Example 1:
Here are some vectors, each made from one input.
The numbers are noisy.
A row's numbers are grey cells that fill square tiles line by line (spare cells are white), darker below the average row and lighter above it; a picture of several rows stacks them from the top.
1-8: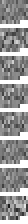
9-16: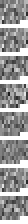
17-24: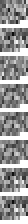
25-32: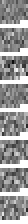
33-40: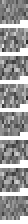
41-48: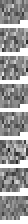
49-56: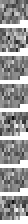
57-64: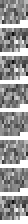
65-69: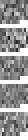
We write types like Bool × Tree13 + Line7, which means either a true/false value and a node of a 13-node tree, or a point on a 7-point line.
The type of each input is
Line6.
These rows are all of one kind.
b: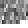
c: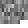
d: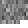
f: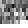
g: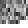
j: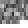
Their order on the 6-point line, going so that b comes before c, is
g, b, c, d, j, f.
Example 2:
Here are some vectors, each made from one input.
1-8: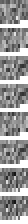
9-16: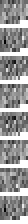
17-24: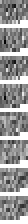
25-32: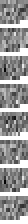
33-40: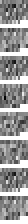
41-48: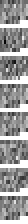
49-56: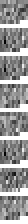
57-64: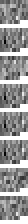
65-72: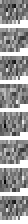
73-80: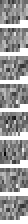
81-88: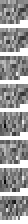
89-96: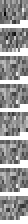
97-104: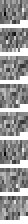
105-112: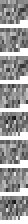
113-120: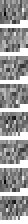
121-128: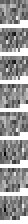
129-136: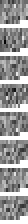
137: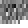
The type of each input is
Label5.
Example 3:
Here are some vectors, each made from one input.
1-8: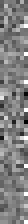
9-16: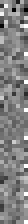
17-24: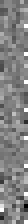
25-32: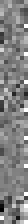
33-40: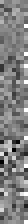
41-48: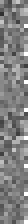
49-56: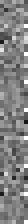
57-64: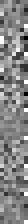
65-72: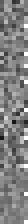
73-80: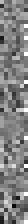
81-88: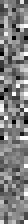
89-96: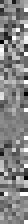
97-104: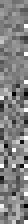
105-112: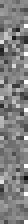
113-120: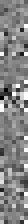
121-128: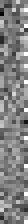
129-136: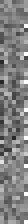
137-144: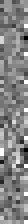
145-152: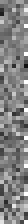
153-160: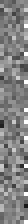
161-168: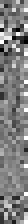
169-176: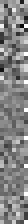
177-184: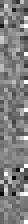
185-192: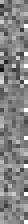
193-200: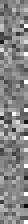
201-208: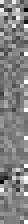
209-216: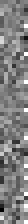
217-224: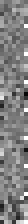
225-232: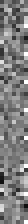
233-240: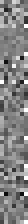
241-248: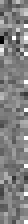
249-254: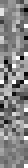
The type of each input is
Line17.
